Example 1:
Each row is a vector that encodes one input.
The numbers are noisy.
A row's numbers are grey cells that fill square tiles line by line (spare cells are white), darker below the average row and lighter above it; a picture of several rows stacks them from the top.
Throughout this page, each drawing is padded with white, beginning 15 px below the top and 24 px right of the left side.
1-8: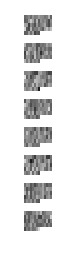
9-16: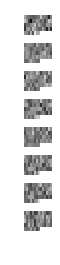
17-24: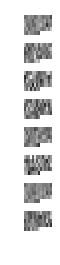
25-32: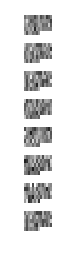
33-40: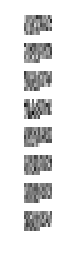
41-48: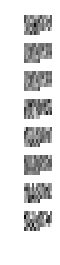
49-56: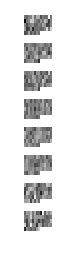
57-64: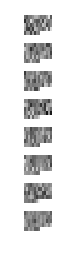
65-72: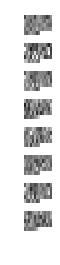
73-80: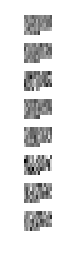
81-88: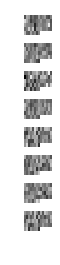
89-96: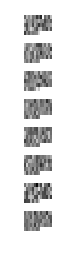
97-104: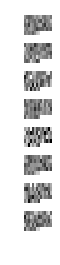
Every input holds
either a point on a 5-point line, or a point on a 7-point line, or a node of a 9-node tree.
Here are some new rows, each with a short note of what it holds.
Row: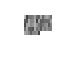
a point on a 7-point line
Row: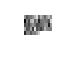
a point on a 5-point line
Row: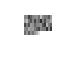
a point on a 5-point line
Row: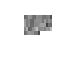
a node of a 9-node tree
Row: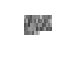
a point on a 5-point line
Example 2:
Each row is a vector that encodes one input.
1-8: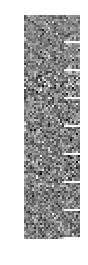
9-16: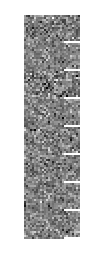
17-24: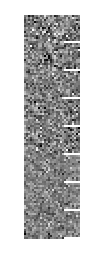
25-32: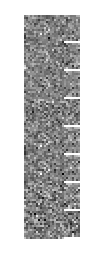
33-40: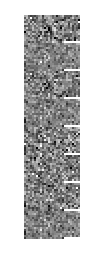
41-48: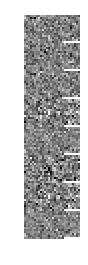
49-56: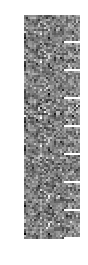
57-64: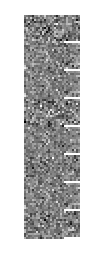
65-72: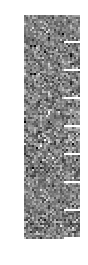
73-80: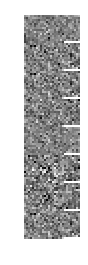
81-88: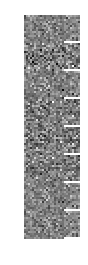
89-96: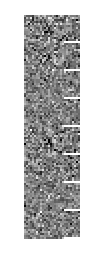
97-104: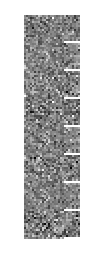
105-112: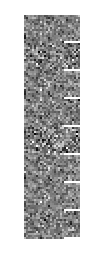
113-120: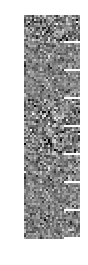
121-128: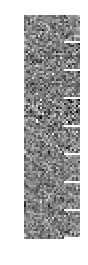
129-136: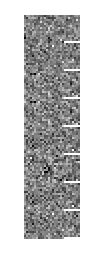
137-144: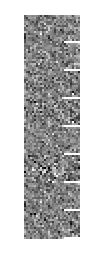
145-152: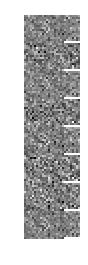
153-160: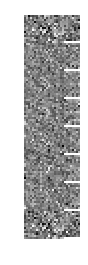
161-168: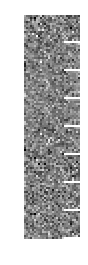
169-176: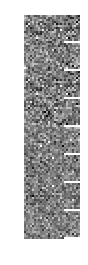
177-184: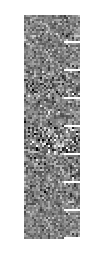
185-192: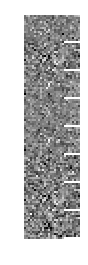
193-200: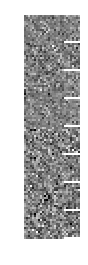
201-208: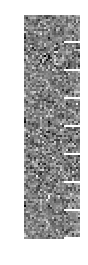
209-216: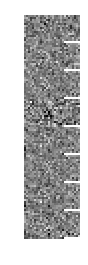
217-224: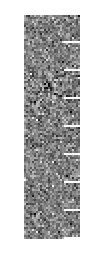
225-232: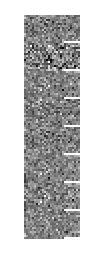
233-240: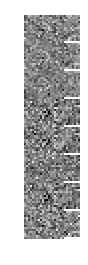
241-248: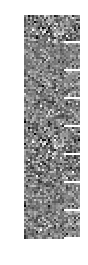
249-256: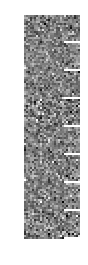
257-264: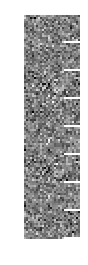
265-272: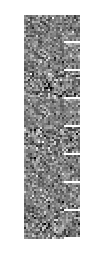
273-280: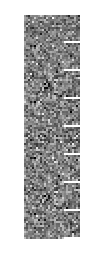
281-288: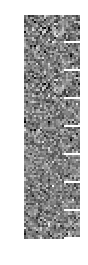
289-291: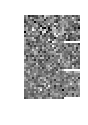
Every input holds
either a point on a 9-point line, or a point on a 19-point line, or four true/false values.
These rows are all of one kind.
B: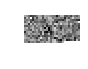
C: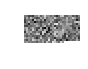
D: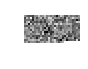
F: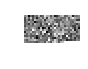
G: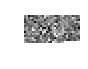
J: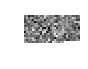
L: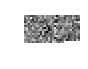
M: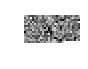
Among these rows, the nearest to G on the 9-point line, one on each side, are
F and J.
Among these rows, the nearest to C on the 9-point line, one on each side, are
J and L.
